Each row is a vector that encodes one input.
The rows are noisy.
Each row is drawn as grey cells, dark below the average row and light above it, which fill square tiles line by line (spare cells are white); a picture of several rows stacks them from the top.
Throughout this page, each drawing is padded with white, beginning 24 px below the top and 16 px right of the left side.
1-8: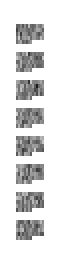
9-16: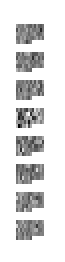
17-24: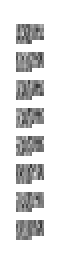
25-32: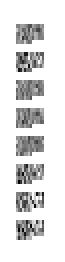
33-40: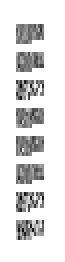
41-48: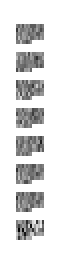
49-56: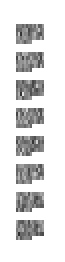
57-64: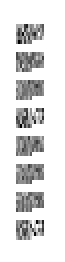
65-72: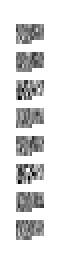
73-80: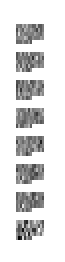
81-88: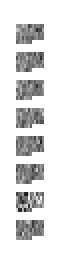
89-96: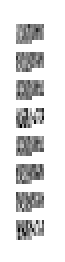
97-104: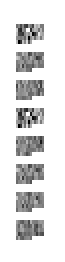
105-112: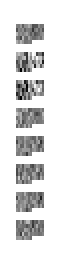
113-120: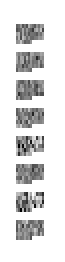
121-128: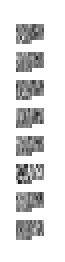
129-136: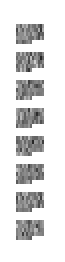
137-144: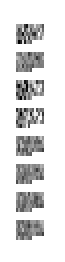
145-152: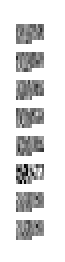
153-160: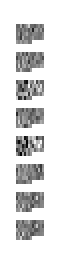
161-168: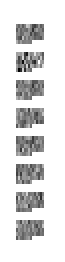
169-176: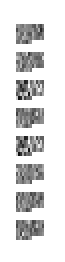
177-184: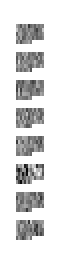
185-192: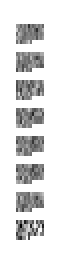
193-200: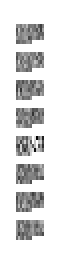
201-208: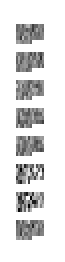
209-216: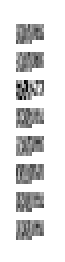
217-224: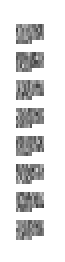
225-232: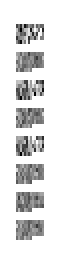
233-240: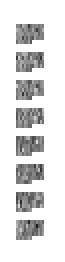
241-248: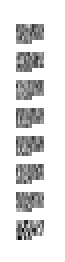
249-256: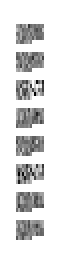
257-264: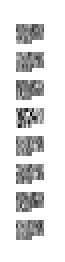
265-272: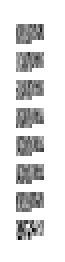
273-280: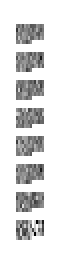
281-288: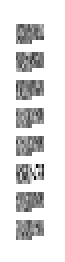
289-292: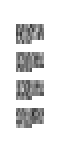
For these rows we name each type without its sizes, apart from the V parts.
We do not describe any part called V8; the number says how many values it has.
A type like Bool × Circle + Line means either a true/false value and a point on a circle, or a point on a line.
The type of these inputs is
Bool × (Circle + Unit) × Line + V8.
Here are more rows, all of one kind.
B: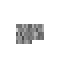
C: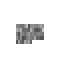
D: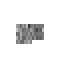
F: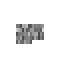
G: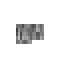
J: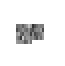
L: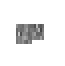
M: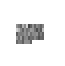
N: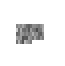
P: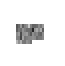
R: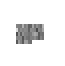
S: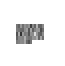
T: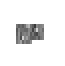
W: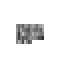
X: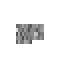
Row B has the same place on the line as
F, M, R and X.
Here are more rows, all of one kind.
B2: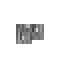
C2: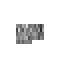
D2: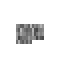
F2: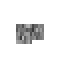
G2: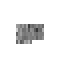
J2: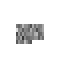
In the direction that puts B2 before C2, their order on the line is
F2, B2, C2, J2, G2, D2.
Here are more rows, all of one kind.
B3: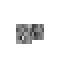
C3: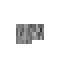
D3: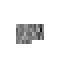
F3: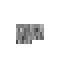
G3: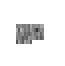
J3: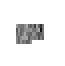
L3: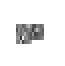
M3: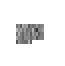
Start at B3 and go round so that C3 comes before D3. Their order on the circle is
B3, F3, M3, G3, C3, L3, J3, D3.
